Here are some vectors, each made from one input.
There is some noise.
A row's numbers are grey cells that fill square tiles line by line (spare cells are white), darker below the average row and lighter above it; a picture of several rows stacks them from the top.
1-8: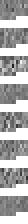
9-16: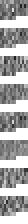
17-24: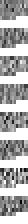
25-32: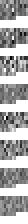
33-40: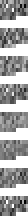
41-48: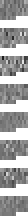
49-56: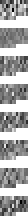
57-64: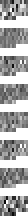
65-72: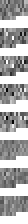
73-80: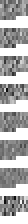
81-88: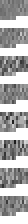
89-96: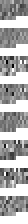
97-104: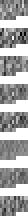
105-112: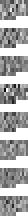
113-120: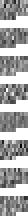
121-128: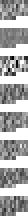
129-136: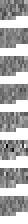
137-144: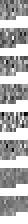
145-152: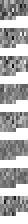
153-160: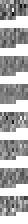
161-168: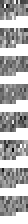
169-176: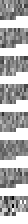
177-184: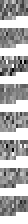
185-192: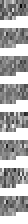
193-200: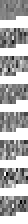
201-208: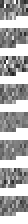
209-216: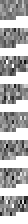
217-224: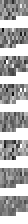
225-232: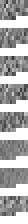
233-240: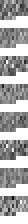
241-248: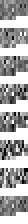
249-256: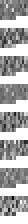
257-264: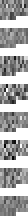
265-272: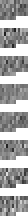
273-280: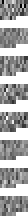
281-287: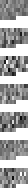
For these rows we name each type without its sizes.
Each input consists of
either a point on a line, or four true/false values.
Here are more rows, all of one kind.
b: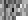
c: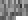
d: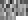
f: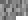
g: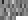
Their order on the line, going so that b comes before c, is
b, g, f, c, d.
